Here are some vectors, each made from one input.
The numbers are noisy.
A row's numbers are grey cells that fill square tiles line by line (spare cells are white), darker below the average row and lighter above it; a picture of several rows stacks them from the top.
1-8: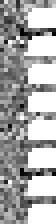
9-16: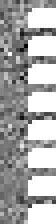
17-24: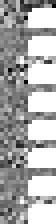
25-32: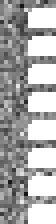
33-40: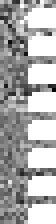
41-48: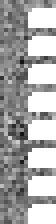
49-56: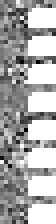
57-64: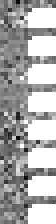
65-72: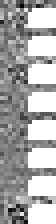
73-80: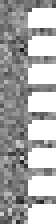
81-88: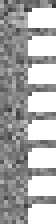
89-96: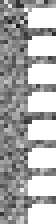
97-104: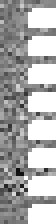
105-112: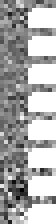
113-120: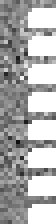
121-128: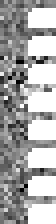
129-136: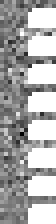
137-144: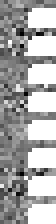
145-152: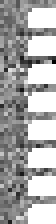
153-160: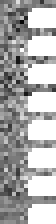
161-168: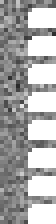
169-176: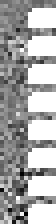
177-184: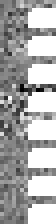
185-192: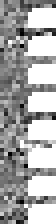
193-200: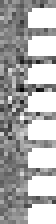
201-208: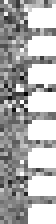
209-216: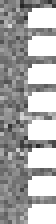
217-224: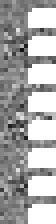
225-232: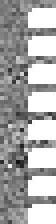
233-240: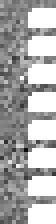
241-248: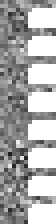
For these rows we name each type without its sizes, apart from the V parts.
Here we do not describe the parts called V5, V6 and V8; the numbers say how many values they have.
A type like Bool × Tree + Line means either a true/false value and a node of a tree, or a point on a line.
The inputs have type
(Bool × V6 + Label) × (Line × V8 + V5).
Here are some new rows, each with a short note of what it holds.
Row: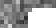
a true/false value, a value of V5 and a value of V6
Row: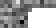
a label, a point on a line and a value of V8
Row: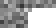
a label and a value of V5
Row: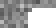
a point on a line, a true/false value, a value of V6 and a value of V8
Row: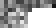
a true/false value, a value of V5 and a value of V6
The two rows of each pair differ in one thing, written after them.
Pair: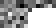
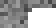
the place on the line
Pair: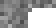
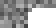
the value of V6
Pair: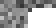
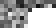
the value of V8
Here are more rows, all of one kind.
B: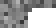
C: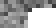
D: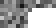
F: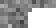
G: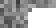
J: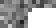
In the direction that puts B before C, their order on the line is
B, F, J, D, G, C.
